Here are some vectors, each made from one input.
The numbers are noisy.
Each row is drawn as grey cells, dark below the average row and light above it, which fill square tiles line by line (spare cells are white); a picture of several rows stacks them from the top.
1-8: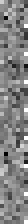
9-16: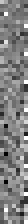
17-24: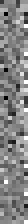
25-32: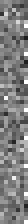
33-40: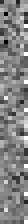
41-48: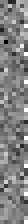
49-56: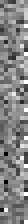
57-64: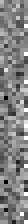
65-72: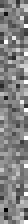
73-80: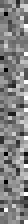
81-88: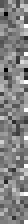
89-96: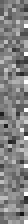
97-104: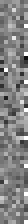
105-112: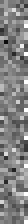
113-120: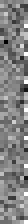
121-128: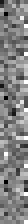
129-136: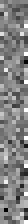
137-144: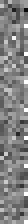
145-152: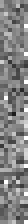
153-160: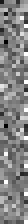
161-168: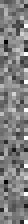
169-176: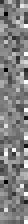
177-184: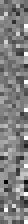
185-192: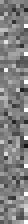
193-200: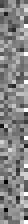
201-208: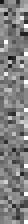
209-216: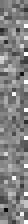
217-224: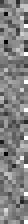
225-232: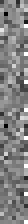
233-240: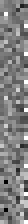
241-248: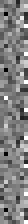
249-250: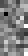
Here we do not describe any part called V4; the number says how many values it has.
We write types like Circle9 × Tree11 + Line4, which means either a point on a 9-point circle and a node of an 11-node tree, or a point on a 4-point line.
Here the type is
Line6 + List3(Line5) + V4 × V4.
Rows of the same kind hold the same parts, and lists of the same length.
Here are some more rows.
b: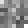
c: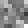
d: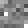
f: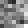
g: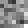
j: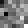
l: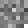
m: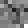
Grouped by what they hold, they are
b, l
c
d
f, g
j
m

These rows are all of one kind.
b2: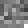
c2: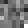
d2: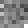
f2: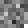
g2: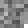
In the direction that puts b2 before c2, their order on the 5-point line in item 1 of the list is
b2, d2, f2, g2, c2.
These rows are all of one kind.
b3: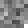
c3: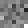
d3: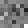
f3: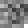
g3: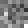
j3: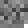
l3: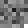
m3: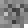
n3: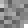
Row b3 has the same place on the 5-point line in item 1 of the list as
d3, f3 and m3.
